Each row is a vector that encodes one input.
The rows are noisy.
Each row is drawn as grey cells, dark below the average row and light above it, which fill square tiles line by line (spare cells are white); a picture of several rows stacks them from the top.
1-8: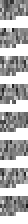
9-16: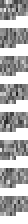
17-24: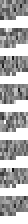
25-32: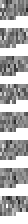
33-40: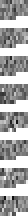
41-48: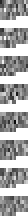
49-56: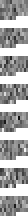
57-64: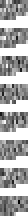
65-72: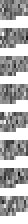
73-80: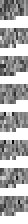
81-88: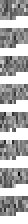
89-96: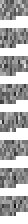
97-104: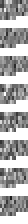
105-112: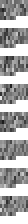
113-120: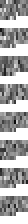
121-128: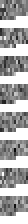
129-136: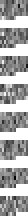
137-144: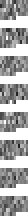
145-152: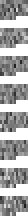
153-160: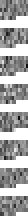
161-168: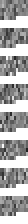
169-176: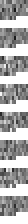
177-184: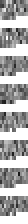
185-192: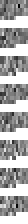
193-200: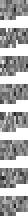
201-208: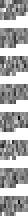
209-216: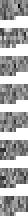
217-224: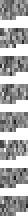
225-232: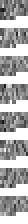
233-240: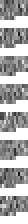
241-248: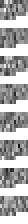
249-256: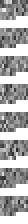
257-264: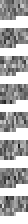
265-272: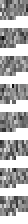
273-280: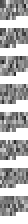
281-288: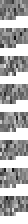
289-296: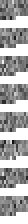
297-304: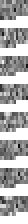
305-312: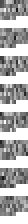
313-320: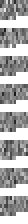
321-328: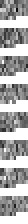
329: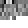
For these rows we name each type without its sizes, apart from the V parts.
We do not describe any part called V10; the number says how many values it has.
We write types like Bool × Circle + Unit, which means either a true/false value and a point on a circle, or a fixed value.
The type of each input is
Label × V10 + List(Line).
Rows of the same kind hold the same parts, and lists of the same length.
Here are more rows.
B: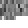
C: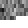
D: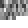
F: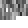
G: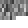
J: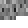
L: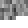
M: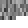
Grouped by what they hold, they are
B, G
C, J, L, M
D
F

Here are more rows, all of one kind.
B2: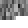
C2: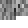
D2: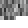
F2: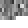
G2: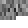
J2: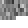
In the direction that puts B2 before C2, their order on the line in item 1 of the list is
B2, D2, F2, C2, J2, G2.
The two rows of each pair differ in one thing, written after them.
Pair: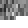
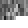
the place on the line in item 2 of the list
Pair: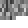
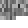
the place on the line in item 2 of the list
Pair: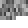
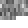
the place on the line in item 2 of the list
